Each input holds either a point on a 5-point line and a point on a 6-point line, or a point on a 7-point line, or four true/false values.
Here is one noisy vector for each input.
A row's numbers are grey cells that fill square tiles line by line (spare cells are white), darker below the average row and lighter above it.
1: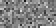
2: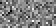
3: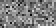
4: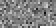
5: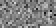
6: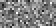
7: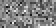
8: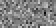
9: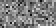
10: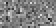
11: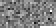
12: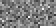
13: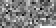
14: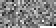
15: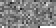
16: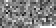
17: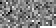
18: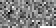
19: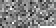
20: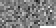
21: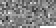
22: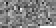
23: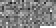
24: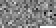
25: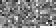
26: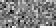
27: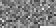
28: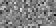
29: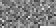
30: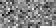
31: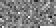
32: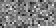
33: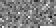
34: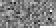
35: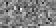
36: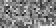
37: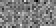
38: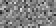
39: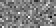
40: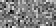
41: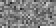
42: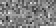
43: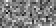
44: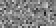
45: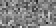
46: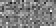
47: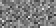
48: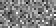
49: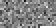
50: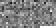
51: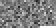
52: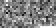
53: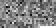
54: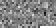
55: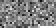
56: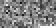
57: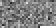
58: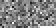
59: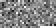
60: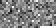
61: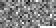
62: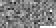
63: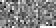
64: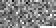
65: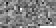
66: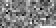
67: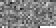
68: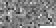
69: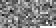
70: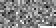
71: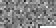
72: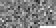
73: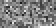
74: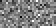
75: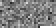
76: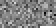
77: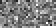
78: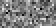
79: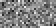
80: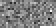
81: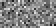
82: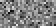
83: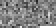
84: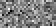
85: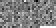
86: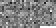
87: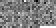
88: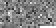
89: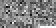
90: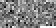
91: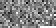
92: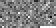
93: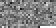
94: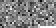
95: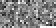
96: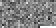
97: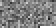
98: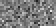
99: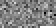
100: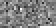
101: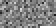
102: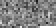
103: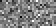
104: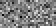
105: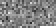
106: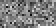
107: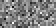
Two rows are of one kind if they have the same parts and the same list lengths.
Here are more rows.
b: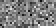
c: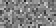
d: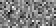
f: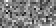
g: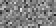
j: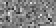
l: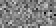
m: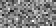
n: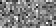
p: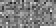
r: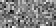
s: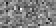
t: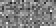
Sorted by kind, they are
b, f
c, g, j, l, p, s, t
d, m, n, r

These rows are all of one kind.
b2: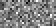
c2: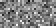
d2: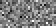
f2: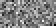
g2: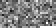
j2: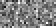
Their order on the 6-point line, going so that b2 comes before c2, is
b2, d2, c2, f2, g2, j2.
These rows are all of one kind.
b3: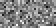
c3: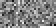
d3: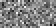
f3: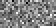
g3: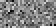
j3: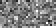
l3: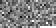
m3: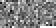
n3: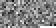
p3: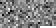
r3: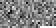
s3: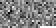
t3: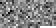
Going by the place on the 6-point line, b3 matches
p3 and t3.
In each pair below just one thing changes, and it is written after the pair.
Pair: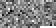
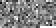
the place on the 6-point line
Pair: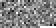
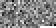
the place on the 5-point line
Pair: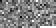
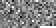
the place on the 5-point line
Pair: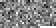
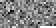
the place on the 5-point line
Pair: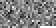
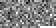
the place on the 5-point line
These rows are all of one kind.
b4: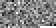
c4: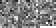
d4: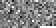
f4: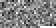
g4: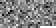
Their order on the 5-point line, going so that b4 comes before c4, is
f4, b4, d4, g4, c4.
